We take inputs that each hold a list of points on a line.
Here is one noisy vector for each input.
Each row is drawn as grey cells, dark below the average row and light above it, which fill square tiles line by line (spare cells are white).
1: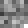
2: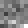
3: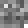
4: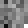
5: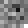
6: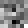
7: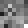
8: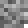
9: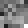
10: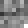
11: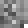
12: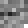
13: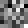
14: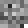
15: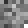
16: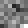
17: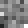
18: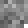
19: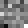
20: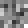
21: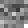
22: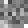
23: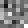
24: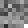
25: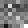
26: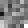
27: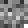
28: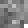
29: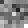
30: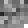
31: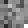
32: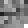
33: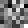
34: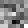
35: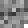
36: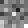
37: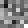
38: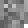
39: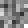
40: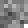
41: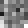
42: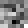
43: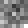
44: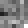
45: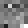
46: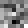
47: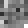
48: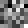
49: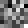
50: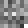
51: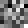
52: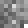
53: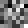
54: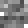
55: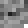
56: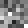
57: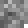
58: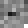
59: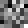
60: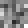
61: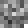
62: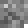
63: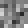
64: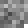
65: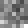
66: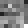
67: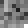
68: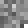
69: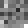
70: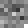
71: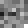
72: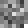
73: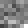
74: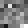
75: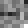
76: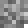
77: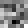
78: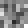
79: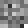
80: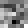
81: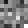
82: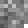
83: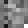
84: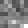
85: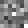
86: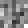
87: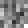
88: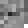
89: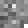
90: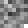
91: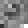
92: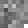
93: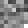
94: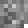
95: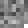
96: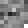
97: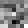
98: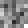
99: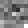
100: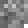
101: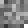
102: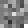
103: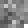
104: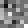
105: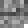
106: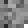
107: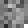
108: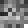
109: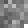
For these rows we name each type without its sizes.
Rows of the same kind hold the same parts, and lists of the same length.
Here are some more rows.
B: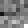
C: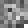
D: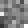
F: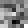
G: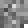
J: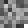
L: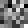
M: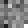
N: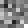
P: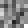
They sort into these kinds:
B
C, D, G, J, M
F, N, P
L

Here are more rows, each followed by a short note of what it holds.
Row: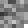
a list of three items
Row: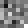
a list of one item
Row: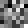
the empty list
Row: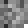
a list of two items
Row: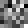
the empty list
